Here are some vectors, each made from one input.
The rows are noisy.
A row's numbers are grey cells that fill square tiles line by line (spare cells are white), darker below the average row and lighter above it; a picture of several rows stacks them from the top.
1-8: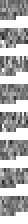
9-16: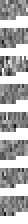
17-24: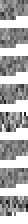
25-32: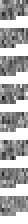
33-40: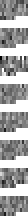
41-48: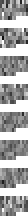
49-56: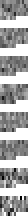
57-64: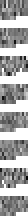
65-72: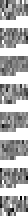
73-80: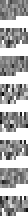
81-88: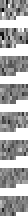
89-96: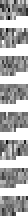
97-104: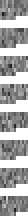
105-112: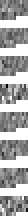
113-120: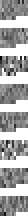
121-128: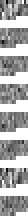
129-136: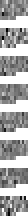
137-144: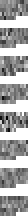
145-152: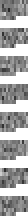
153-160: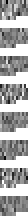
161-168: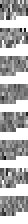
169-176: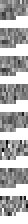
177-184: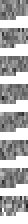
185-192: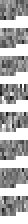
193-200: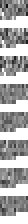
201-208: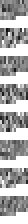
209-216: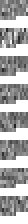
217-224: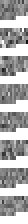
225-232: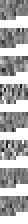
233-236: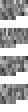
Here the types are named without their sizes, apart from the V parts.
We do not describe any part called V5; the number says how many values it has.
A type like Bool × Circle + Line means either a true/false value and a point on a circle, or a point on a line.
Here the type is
Label × Label + Tree × (Tree + V5).
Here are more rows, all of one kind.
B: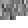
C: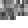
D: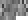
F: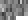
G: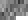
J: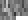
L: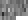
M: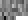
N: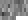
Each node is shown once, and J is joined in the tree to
L.
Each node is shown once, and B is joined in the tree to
D.
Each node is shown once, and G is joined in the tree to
D, F, L and M.
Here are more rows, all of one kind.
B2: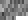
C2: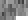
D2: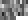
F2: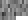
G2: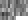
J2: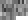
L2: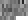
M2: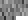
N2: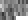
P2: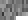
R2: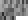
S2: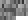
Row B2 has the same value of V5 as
N2 and R2.
